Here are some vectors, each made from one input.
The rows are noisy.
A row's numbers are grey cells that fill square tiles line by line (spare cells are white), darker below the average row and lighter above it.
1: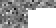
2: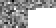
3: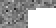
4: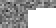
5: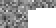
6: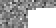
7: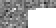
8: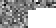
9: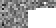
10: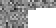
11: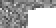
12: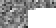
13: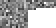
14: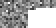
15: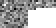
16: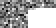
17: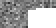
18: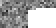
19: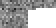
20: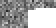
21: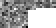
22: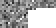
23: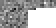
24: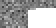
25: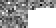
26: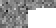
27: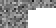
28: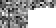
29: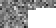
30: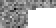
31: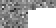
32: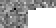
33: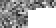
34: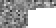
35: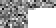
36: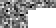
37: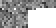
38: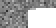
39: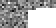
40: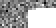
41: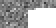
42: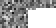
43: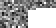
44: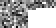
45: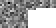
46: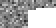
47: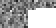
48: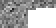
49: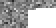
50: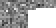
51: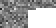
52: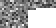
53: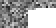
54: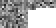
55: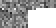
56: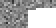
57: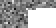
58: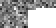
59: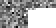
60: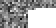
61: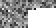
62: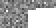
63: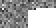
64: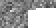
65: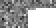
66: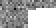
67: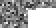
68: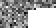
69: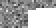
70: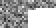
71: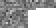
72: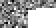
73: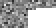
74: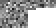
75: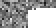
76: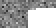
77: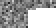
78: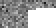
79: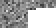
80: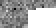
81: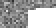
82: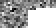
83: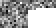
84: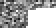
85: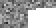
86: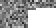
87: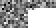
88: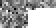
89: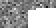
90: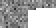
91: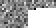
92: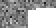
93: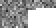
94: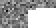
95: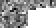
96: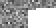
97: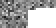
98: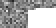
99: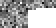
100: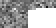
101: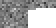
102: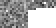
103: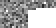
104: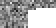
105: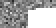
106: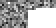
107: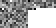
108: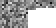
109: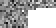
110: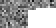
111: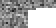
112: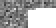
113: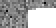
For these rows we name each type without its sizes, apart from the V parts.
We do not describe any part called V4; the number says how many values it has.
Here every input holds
a true/false value and a value of V4, together with either a fixed value, or a node of a tree.
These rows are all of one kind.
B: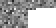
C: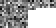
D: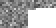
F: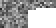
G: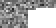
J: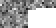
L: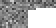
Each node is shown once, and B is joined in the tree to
C and F.
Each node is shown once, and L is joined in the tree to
G.
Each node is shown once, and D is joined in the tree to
J.
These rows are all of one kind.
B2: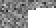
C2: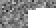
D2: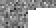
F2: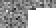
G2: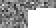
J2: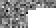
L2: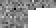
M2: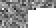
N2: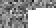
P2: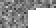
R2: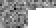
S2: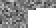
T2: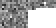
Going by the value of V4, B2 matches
L2 and P2.
